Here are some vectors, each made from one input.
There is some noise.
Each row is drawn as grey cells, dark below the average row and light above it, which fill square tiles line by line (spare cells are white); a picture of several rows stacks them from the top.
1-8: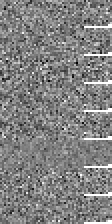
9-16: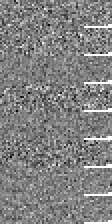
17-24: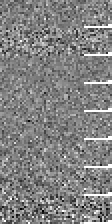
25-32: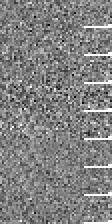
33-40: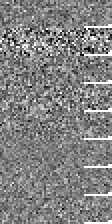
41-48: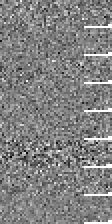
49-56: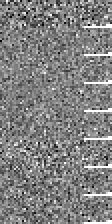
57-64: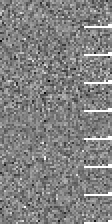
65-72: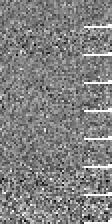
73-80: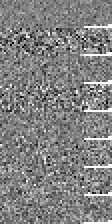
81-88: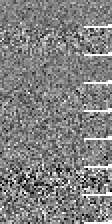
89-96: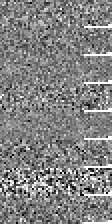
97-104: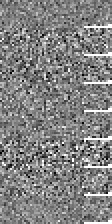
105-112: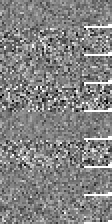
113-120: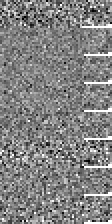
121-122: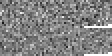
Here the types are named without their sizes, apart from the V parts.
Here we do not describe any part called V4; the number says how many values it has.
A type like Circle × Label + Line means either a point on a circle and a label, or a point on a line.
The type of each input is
Bool × (Label + Line) × Line + V4.
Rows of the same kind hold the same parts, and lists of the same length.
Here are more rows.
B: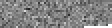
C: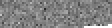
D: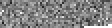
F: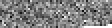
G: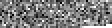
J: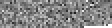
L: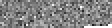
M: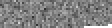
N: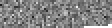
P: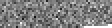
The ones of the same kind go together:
B, J, P
C, D, M, N
F, G, L

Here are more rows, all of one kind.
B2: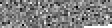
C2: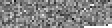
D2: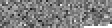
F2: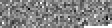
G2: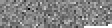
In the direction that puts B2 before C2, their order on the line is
B2, C2, F2, G2, D2.
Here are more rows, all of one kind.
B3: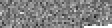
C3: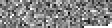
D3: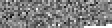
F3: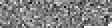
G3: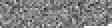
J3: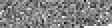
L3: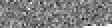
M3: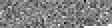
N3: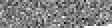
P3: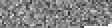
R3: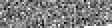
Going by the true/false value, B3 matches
C3, L3 and P3.
